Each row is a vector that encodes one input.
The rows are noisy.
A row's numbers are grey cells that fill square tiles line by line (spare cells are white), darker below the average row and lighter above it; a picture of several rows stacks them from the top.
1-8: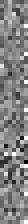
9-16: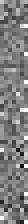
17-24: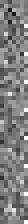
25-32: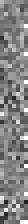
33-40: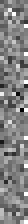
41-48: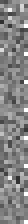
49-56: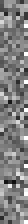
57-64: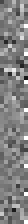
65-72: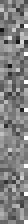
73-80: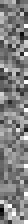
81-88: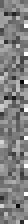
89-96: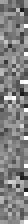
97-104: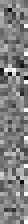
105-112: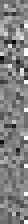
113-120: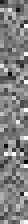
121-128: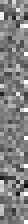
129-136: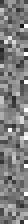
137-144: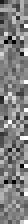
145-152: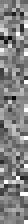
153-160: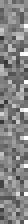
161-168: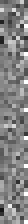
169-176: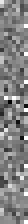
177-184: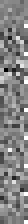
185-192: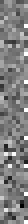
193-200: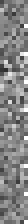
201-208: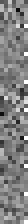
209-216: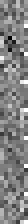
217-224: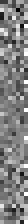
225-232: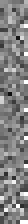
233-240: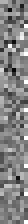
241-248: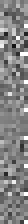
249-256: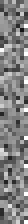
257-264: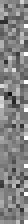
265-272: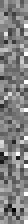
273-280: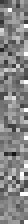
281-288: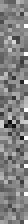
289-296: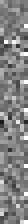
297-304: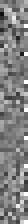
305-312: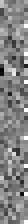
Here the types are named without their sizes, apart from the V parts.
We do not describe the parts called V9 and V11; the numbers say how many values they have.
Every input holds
either a point on a line and a value of V9, or a true/false value and a value of V11.
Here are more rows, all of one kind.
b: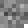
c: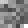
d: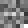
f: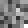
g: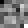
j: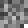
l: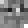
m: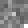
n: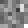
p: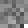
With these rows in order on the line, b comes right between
c and f.
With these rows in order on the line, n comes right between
d and f.
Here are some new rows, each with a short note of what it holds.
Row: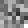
a true/false value and a value of V11
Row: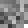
a point on a line and a value of V9
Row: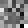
a point on a line and a value of V9
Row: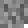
a true/false value and a value of V11
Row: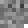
a true/false value and a value of V11
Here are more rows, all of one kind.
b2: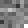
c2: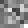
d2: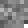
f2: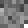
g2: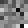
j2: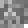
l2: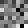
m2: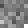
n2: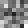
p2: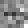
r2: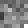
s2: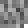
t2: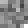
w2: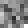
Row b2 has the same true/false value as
j2, n2 and s2.
